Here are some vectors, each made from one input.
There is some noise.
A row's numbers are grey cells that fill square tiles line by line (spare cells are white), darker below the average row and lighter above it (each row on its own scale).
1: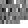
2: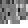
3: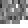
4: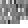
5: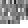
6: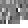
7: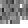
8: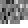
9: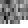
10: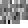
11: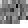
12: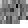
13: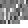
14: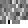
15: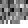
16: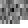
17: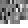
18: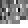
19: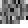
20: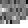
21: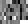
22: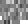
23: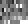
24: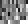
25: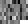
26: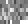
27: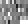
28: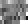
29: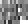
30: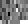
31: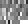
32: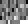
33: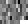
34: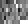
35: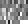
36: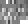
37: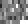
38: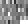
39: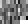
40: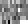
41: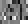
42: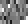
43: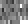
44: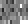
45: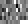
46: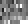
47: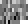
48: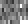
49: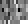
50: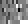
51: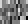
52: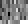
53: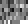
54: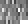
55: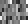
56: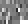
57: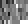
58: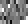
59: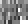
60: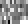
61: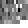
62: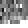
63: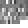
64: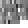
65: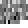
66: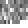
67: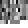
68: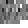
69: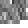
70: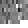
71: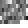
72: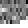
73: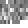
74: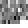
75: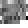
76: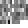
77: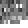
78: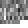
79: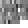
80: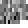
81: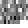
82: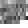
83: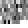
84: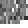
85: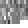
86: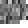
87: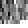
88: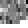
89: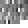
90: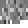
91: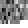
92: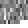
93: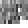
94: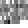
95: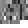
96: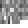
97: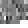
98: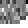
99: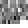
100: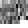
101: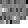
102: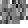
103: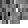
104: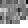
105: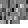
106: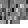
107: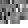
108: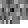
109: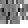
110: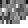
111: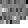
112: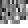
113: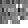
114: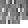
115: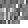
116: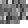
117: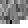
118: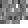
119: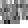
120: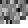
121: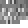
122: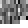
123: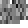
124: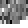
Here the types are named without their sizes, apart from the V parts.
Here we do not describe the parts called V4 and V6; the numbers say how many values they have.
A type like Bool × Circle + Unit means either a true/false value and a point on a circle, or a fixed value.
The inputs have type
Bool × (Line + V4) × V6.
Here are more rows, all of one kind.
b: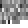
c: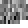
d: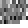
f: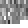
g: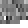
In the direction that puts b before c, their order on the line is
f, b, c, d, g.
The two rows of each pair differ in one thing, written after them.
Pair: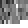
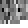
the value of V6
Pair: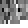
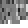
the value of V6
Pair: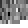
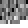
the value of V6
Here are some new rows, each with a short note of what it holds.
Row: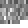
a point on a line, a true/false value and a value of V6
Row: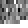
a true/false value, a value of V4 and a value of V6
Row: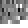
a true/false value, a value of V4 and a value of V6
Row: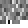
a point on a line, a true/false value and a value of V6
